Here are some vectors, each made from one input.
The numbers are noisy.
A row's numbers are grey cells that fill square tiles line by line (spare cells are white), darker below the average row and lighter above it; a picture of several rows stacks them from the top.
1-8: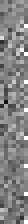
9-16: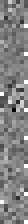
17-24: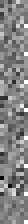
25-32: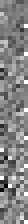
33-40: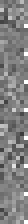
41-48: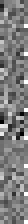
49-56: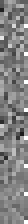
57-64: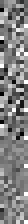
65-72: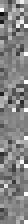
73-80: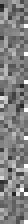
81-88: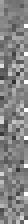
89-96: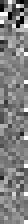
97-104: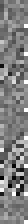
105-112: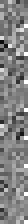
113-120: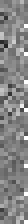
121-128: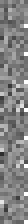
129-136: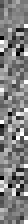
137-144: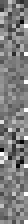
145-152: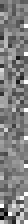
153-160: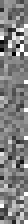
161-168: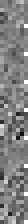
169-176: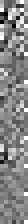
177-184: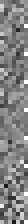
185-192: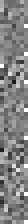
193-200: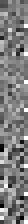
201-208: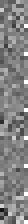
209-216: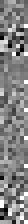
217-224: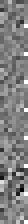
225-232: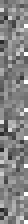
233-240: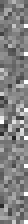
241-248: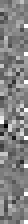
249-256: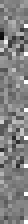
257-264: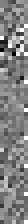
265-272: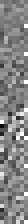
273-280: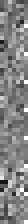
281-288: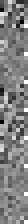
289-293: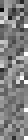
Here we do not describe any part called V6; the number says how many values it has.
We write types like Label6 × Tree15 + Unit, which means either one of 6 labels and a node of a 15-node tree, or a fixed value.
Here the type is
Bool × List2(Circle10 × (Line7 + V6)).
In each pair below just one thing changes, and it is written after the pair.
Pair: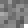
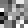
the true/false value
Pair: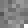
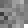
the place on the 7-point line in item 2 of the list
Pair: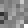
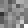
the place on the 7-point line in item 1 of the list
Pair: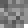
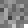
the true/false value
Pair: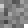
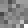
the true/false value
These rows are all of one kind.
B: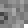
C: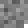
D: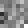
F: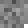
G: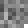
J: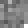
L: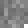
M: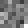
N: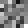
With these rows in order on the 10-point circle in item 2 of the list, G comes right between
C and D.
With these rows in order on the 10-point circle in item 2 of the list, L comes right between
C and M.
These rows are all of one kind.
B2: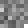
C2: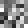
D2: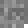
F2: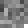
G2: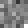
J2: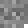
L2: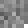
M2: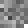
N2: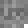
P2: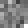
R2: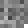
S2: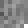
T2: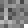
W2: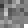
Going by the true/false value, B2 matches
C2, G2 and P2.
